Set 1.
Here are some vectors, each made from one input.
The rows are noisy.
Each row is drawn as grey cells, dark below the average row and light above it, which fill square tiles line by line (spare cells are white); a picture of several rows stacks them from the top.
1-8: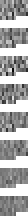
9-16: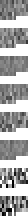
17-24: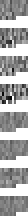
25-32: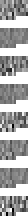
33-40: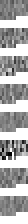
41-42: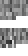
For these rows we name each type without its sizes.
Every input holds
a point on a line.
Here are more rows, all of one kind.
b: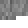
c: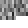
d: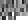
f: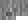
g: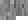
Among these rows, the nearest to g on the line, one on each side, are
c and f.
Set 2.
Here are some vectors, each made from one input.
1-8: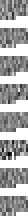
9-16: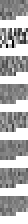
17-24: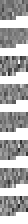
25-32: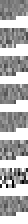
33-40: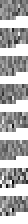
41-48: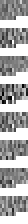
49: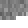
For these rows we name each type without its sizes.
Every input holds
a point on a line.
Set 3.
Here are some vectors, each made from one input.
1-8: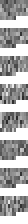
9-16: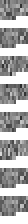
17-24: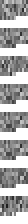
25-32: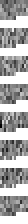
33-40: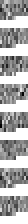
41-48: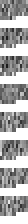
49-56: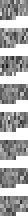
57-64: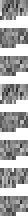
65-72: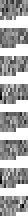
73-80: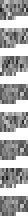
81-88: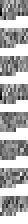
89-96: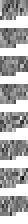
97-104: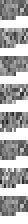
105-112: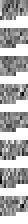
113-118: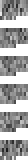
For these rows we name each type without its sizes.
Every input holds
four true/false values.
